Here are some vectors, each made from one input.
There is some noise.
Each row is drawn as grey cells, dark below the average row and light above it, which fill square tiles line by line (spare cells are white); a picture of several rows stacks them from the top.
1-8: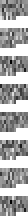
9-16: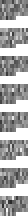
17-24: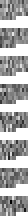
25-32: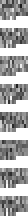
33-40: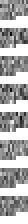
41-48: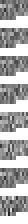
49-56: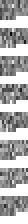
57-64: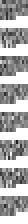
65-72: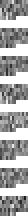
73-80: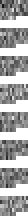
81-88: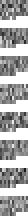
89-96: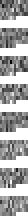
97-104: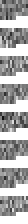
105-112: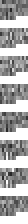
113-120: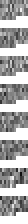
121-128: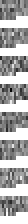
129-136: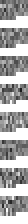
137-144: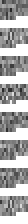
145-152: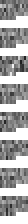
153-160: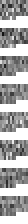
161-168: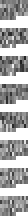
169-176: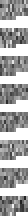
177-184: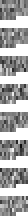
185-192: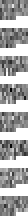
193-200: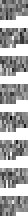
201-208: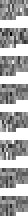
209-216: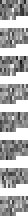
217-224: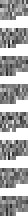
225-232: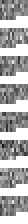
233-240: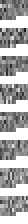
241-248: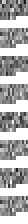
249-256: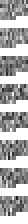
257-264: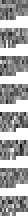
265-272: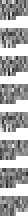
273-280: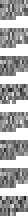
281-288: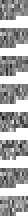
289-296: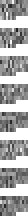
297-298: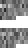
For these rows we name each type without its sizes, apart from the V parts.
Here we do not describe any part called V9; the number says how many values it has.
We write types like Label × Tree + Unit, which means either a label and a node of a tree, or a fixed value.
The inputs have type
Bool × V9 + Line + Tree.
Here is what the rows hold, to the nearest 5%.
About 20% of them hold a point on a line. About 45% of them hold a node of a tree. The rest hold a true/false value and a value of V9.
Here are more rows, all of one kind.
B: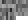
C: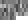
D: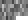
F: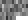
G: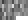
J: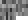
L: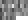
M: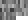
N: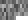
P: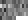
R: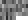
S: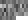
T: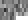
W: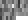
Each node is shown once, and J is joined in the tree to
B and R.
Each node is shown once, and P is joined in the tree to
S.
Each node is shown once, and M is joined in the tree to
L.
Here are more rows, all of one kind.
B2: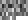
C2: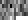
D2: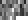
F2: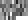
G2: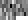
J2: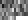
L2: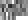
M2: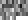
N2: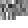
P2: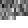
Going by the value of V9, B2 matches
L2 and N2.
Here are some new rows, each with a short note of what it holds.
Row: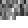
a true/false value and a value of V9
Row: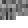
a node of a tree
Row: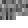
a node of a tree
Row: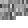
a point on a line
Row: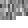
a point on a line
